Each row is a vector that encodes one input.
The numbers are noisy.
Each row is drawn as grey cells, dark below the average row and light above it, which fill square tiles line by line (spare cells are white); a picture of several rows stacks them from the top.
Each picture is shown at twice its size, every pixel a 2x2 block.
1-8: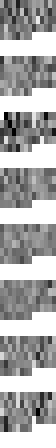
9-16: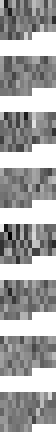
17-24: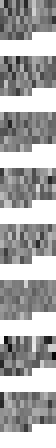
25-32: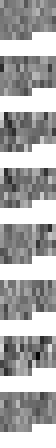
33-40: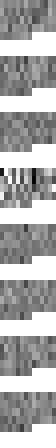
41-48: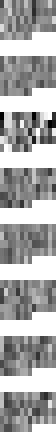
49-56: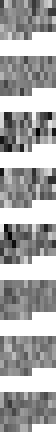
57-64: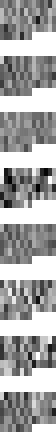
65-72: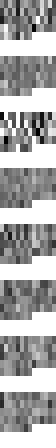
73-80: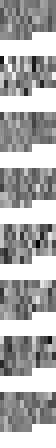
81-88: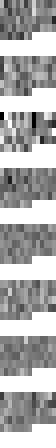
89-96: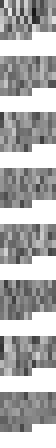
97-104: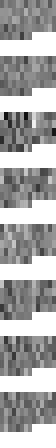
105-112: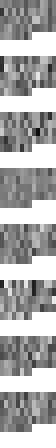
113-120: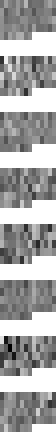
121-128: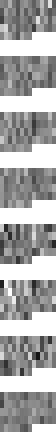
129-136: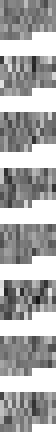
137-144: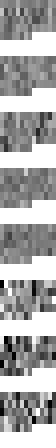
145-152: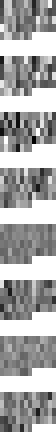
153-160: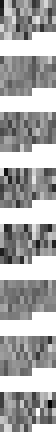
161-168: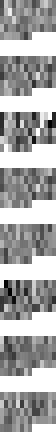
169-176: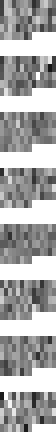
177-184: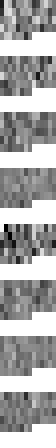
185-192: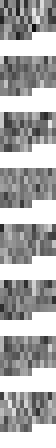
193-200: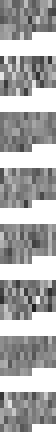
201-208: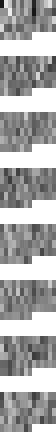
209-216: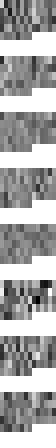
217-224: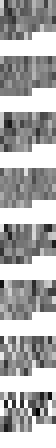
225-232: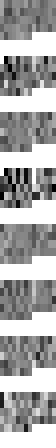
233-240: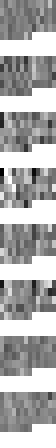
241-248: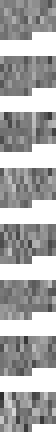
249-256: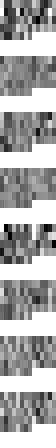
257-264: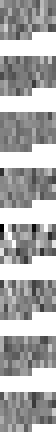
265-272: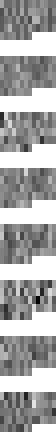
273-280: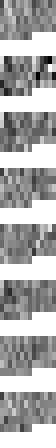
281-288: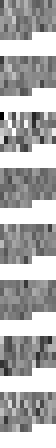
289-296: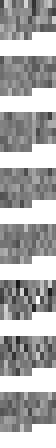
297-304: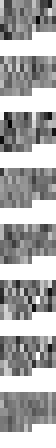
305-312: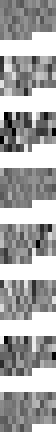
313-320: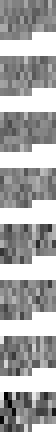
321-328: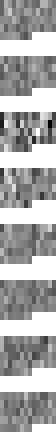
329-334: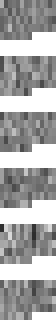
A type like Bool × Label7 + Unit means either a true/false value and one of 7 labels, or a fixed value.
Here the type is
Bool × Circle11 + Unit.
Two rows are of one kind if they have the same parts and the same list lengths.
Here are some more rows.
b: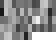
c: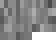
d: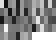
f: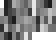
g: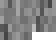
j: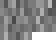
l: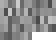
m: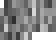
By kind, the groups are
b, c, d, g, j
f, l, m

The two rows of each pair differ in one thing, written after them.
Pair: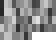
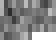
the true/false value
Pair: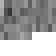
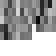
the true/false value
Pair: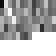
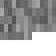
the true/false value
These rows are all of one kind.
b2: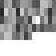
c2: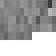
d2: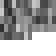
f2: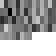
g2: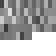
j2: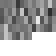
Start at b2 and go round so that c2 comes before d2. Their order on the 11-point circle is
b2, c2, g2, d2, j2, f2.
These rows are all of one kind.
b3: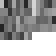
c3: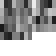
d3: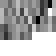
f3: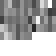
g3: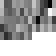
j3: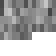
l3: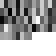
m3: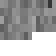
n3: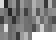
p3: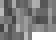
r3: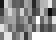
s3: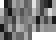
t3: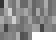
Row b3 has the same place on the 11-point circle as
c3, p3 and t3.
